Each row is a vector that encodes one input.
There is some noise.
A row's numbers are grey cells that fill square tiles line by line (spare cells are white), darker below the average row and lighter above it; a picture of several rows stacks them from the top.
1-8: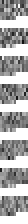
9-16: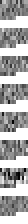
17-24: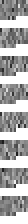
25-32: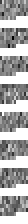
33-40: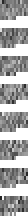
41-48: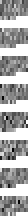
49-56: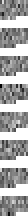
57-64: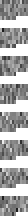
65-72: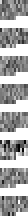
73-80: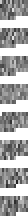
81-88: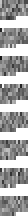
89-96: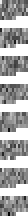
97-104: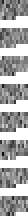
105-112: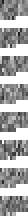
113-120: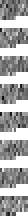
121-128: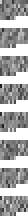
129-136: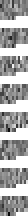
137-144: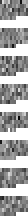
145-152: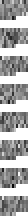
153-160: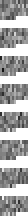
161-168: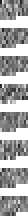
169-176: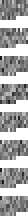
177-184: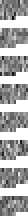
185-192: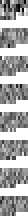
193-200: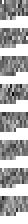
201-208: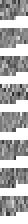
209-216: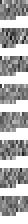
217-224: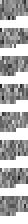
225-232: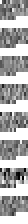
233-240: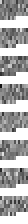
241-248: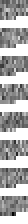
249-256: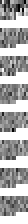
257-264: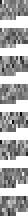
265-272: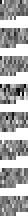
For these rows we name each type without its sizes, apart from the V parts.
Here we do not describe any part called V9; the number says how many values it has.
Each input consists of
a list of items, each a true/false value and a value of V9.
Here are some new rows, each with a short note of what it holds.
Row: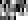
the empty list
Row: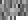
a list of one item
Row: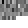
a list of two items
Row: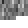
a list of two items
